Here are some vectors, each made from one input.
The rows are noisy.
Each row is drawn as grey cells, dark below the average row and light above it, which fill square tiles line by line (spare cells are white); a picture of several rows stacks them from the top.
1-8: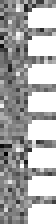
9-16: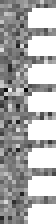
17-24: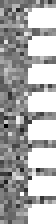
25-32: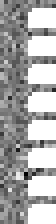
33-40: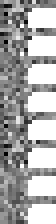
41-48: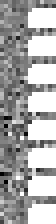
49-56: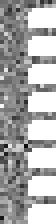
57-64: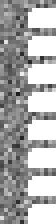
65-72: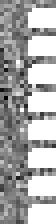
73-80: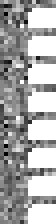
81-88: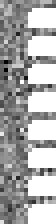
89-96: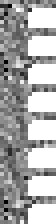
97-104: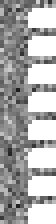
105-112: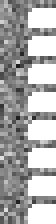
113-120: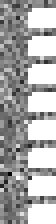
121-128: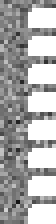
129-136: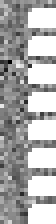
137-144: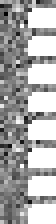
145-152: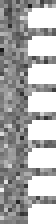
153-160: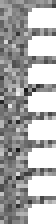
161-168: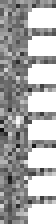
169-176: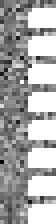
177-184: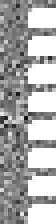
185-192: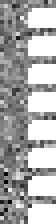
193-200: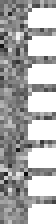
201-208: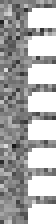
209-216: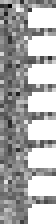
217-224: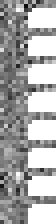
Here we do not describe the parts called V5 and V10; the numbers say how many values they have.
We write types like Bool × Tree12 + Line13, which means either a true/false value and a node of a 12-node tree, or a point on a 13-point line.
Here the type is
Line9 + Tree9 × (Unit + V5 × V10).
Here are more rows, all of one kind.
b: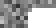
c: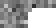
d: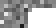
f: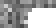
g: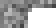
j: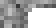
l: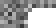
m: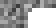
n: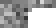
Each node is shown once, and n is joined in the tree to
d.
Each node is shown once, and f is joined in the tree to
b and c.
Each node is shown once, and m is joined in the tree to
l.
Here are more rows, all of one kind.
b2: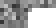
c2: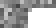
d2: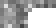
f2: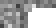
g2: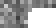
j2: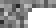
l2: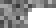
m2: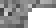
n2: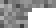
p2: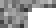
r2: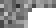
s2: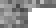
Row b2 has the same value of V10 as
c2, m2 and s2.
